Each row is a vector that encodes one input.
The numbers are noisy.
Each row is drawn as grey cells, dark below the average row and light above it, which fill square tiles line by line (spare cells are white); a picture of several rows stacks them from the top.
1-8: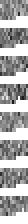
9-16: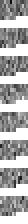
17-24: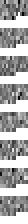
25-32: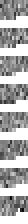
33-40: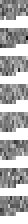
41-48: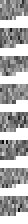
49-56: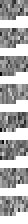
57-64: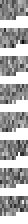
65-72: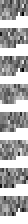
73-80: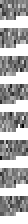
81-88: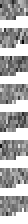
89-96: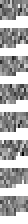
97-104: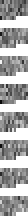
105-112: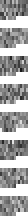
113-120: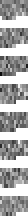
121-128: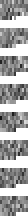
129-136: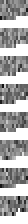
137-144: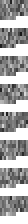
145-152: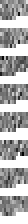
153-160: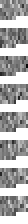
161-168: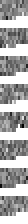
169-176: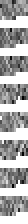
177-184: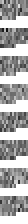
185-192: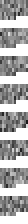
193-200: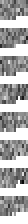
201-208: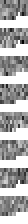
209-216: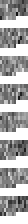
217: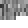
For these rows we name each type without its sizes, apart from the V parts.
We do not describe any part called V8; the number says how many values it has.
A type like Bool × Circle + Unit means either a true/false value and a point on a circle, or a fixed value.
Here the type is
Bool × (Line + V8) + Circle.
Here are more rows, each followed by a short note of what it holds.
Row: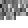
a point on a circle
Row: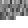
a true/false value and a value of V8
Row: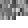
a point on a circle
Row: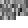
a point on a circle
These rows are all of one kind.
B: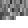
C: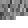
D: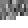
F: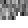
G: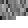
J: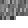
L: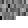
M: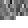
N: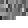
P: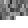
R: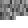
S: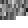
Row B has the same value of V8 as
C, M, P and R.
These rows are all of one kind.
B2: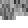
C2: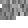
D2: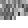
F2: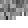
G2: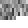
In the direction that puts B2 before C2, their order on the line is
B2, F2, C2, G2, D2.
